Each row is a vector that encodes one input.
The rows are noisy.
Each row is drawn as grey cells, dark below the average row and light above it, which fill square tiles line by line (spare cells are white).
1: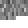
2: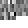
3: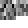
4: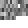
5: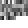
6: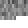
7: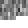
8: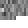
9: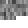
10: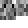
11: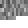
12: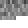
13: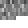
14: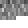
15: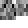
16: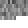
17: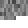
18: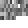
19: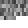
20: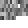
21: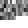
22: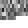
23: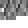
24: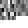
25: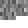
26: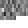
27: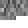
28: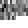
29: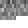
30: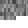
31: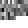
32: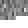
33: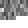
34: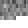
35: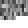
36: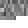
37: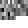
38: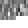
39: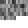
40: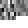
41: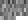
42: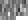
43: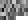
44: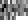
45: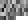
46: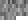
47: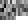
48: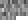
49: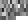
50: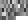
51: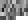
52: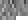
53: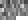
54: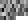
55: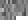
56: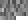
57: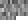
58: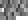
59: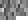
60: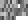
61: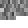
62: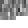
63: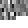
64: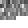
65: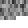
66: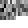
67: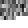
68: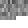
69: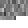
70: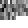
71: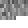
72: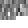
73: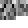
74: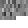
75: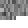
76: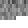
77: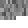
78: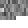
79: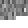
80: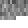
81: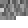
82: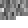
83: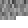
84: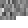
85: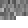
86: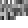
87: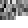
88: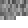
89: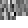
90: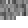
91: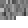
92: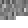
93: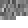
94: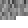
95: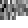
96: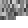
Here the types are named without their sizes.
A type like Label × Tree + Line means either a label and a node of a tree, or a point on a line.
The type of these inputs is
Circle + List(Line).
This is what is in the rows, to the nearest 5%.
About 35% of them hold a point on a circle. The rest are lists of points on a line.
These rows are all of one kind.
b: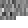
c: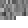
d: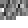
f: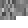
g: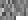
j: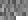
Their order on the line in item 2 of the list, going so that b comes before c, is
j, d, b, f, g, c.
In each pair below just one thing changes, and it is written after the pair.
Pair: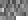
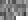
the place on the line in item 1 of the list
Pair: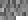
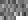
the place on the line in item 2 of the list
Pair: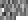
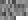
the place on the line in item 2 of the list
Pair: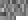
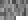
the place on the line in item 2 of the list
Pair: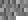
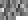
the place on the line in item 2 of the list
